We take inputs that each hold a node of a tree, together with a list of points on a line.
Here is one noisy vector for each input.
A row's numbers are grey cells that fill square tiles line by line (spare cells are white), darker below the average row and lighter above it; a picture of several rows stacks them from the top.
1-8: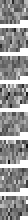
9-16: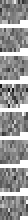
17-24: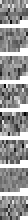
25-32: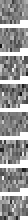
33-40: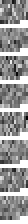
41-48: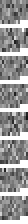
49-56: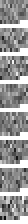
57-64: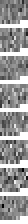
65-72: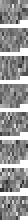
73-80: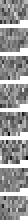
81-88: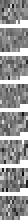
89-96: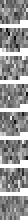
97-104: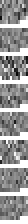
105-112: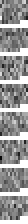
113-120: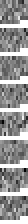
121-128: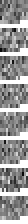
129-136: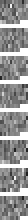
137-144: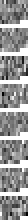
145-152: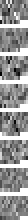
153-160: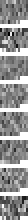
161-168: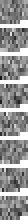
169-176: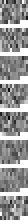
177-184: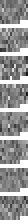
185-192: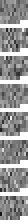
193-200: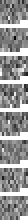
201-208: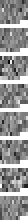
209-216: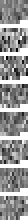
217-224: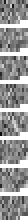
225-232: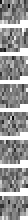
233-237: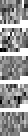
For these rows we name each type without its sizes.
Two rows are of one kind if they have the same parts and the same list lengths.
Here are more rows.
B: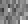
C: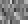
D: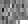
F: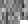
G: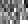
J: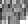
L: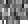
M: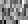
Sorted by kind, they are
B, C, D, F
G, M
J, L

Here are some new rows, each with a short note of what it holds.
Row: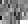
a node of a tree, together with a list of one item
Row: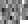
a node of a tree, together with the empty list
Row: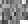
a node of a tree, together with the empty list
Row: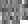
a node of a tree, together with the empty list
